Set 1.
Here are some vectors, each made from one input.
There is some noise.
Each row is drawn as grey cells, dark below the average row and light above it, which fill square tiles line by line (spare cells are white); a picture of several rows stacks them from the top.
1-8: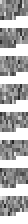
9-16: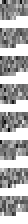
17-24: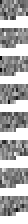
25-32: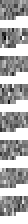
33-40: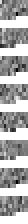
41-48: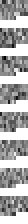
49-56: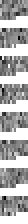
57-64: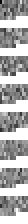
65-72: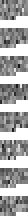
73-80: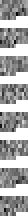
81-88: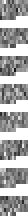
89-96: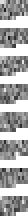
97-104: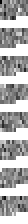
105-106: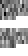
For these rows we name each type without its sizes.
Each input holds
a label, a point on a line and three true/false values.
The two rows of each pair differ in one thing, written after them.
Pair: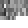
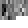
the label
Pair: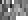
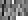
the place on the line
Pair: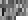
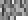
the label
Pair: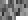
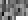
the place on the line
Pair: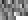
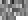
one of the three true/false values
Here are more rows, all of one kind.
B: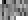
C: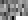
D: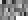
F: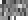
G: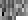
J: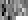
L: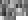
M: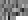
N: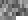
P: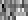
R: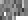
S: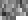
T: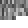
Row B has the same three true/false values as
G, J, L and S.
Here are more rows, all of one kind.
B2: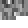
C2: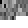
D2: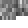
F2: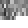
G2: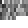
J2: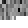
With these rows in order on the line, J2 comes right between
B2 and D2.
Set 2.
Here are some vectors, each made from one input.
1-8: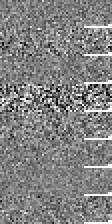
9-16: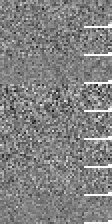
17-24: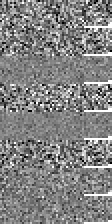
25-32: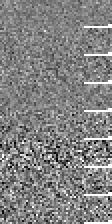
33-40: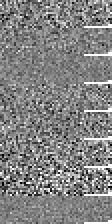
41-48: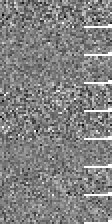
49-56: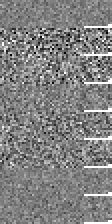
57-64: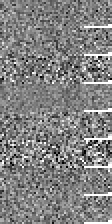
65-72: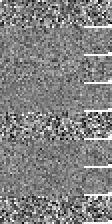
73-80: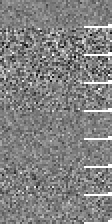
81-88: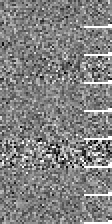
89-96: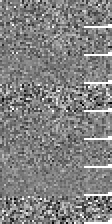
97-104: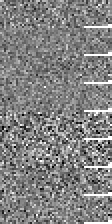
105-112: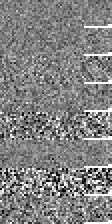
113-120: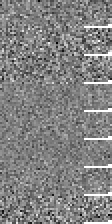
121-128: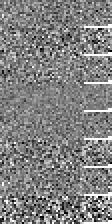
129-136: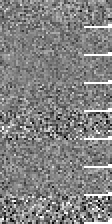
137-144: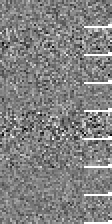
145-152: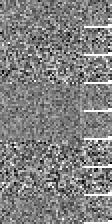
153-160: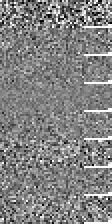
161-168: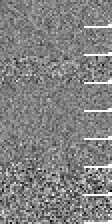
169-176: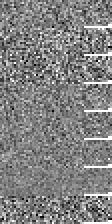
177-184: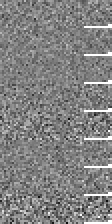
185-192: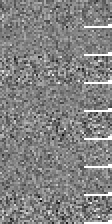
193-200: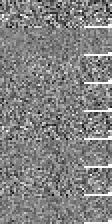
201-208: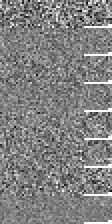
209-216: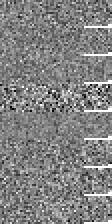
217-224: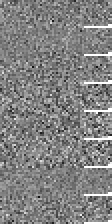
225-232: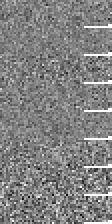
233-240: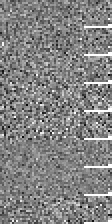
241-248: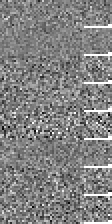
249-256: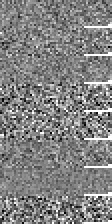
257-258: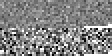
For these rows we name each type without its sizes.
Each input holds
either a node of a tree, or a list of points on a line.
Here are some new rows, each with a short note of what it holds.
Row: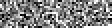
the empty list
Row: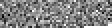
a list of one item
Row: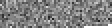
a list of one item
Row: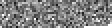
a node of a tree
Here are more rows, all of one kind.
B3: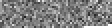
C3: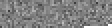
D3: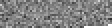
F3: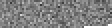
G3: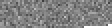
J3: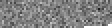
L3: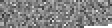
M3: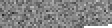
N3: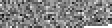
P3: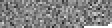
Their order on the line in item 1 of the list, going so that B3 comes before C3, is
J3, B3, F3, D3, P3, N3, G3, M3, L3, C3.
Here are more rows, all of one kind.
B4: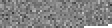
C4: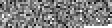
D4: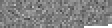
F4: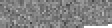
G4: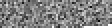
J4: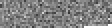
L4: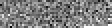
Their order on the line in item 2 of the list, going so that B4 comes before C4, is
J4, L4, F4, B4, D4, C4, G4.
